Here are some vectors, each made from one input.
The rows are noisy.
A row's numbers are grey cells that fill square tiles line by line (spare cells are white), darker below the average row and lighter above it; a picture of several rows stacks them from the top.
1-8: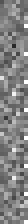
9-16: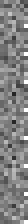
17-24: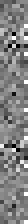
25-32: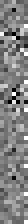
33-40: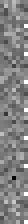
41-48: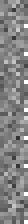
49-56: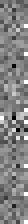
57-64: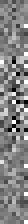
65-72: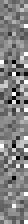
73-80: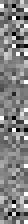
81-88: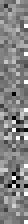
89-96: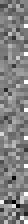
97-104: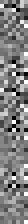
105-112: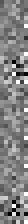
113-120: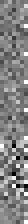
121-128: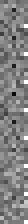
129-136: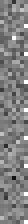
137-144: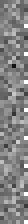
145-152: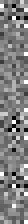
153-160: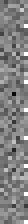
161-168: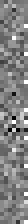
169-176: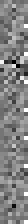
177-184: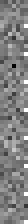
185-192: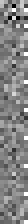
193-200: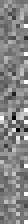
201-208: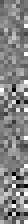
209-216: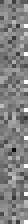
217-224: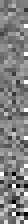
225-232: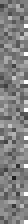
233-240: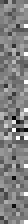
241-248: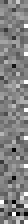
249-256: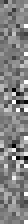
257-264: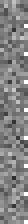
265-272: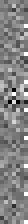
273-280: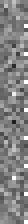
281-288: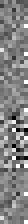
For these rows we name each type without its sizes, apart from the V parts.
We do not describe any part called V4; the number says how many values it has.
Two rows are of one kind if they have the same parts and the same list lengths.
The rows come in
5 kinds.
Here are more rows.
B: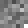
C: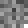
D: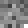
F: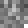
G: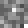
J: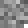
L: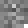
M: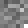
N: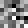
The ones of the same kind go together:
B, M
C
D, F, J
G, L
N

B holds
a point on each of two lines.
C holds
a point on a line and three true/false values.
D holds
three true/false values and a value of V4.
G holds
a point on a line and a value of V4.
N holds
a label.
